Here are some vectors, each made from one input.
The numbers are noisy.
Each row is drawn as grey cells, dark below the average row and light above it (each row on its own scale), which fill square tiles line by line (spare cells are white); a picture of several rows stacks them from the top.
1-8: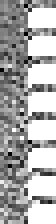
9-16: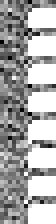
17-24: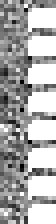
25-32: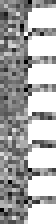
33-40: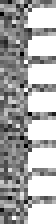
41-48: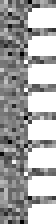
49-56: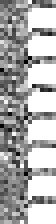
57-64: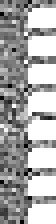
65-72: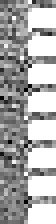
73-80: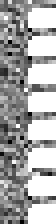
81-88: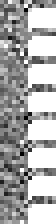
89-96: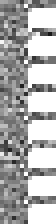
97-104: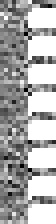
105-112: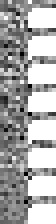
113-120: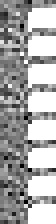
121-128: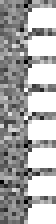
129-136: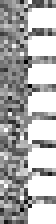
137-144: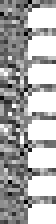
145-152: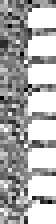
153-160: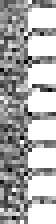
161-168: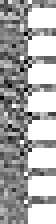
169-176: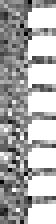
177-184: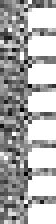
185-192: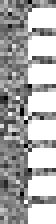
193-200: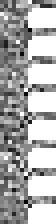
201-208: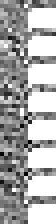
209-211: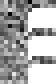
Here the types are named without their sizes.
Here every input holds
a point on a circle and a true/false value.
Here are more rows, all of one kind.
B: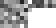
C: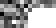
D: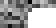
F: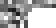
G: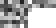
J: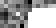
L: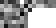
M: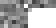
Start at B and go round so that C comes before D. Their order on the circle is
B, C, L, F, G, J, M, D.
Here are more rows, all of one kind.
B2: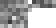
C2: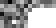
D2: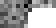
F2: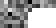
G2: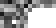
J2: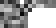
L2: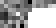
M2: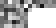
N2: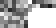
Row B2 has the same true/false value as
M2 and N2.
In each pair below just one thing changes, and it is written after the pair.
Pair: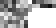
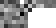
the true/false value
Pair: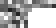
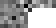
the true/false value
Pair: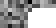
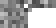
the true/false value
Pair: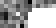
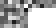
the true/false value
